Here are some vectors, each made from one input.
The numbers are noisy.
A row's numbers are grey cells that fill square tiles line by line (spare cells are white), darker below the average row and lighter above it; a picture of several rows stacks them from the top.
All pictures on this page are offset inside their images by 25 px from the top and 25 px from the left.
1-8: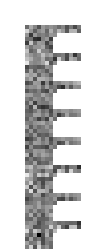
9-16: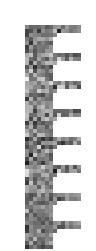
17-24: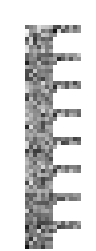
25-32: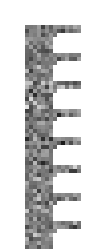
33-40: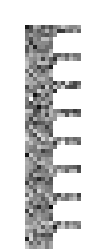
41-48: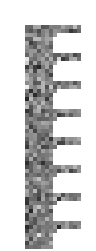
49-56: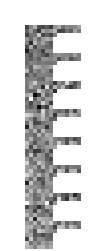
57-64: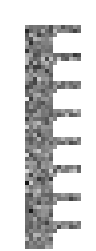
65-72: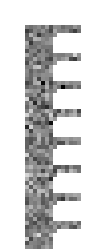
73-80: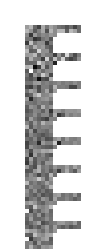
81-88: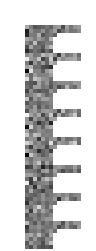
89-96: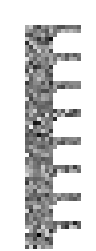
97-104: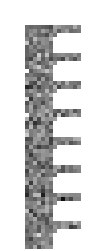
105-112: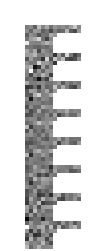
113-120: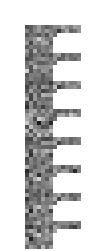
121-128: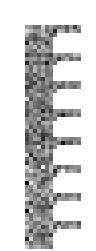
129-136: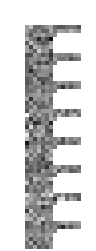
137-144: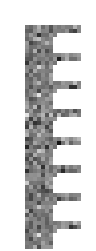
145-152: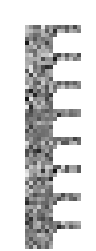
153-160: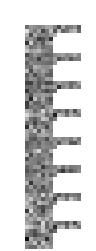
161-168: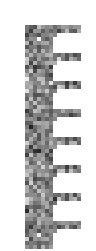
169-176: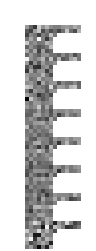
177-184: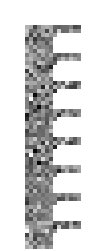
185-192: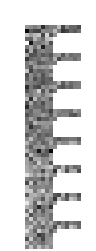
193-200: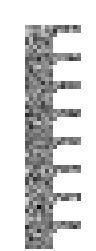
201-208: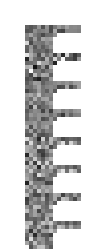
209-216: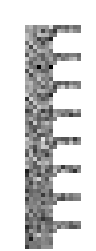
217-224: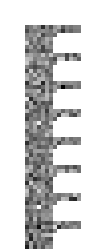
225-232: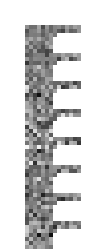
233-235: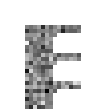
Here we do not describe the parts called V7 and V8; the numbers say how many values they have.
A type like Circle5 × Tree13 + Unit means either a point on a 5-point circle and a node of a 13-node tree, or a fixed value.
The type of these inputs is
Bool × (Line9 + V8) × V7 + List2(Line6).
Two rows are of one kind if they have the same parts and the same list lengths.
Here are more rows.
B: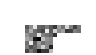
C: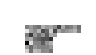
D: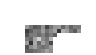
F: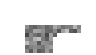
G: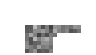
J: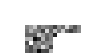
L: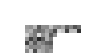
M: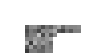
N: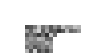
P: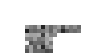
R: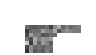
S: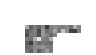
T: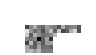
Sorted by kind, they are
B, J
C, T
D, F, G, N, P, S
L
M, R

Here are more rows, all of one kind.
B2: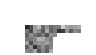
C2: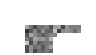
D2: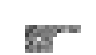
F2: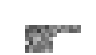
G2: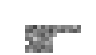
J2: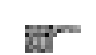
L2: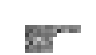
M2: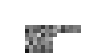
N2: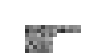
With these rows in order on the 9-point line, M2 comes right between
B2 and F2.
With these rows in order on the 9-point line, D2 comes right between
F2 and G2.
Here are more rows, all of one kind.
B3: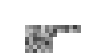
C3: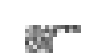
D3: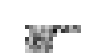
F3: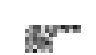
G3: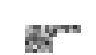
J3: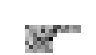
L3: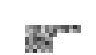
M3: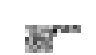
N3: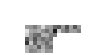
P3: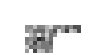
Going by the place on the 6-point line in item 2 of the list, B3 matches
D3, J3, L3 and P3.
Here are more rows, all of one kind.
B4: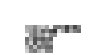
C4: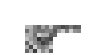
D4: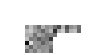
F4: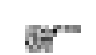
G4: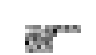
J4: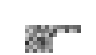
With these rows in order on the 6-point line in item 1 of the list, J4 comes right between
D4 and F4.
